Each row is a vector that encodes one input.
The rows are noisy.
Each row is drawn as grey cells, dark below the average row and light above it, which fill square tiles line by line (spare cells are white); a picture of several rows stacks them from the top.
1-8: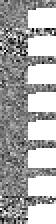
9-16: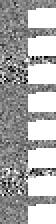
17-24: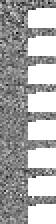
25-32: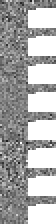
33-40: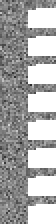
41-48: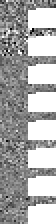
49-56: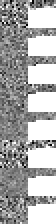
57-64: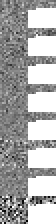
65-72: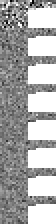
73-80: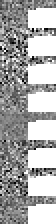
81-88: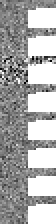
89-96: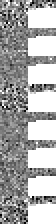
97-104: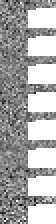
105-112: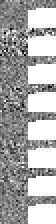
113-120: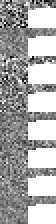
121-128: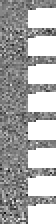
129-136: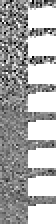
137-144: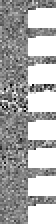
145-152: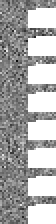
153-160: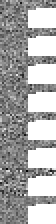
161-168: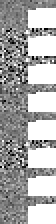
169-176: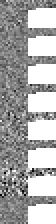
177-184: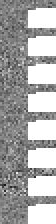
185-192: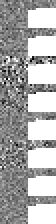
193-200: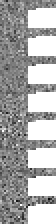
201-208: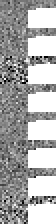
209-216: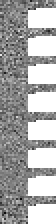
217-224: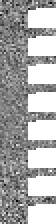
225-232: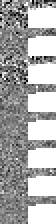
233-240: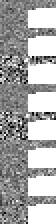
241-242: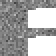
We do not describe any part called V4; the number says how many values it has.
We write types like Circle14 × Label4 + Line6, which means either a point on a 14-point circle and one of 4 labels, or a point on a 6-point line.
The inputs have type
(Bool × Bool × Bool × Bool + Unit) × Label9 × V4 × V4 + Line7.
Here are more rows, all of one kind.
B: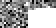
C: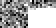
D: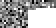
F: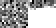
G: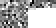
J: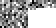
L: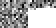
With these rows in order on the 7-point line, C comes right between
B and F.
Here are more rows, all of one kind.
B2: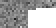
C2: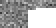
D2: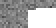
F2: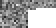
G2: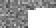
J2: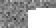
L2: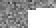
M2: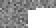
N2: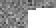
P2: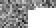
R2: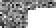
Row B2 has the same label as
C2 and J2.
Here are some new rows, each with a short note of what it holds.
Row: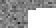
one of 9 labels, four true/false values and two values of V4
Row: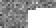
one of 9 labels, four true/false values and two values of V4
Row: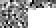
a point on a 7-point line
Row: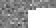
one of 9 labels and two values of V4
